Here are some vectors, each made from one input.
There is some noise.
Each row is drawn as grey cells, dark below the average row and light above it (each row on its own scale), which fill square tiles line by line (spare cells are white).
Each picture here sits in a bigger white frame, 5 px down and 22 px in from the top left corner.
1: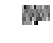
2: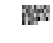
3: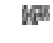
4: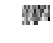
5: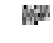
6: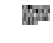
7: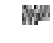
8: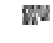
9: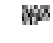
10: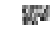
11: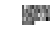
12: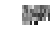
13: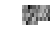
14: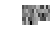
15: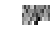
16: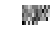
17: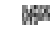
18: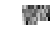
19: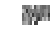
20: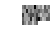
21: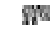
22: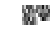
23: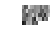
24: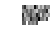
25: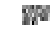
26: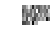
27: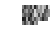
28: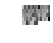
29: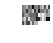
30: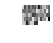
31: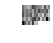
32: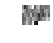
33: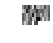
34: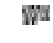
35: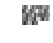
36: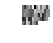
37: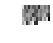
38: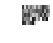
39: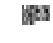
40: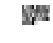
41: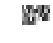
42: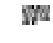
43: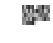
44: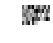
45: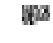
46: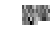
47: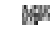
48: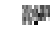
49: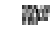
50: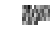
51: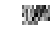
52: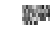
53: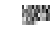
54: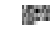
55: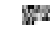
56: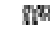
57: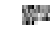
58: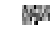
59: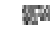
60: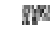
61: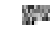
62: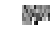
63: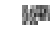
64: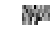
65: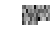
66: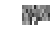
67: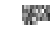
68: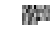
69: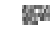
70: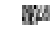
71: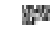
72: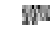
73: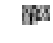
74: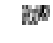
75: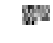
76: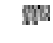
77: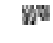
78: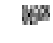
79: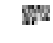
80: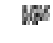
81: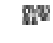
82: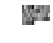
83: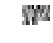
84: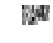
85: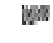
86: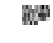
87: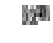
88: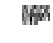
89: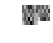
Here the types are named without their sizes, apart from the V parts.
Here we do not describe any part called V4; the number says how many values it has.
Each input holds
a value of V4, together with either a point on a line, or four true/false values.
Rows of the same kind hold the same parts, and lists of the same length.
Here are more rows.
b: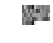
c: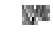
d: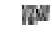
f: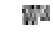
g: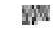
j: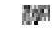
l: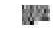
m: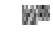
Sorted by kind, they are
b, f, g, j, l, m
c, d

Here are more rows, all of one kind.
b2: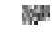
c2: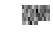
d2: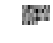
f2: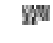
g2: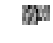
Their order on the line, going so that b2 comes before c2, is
b2, f2, c2, g2, d2.
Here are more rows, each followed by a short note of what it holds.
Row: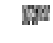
a point on a line and a value of V4
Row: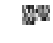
four true/false values and a value of V4
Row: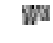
a point on a line and a value of V4
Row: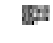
four true/false values and a value of V4
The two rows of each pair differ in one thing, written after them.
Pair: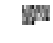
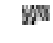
one of the four true/false values
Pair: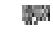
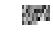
one of the four true/false values
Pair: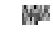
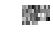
one of the four true/false values
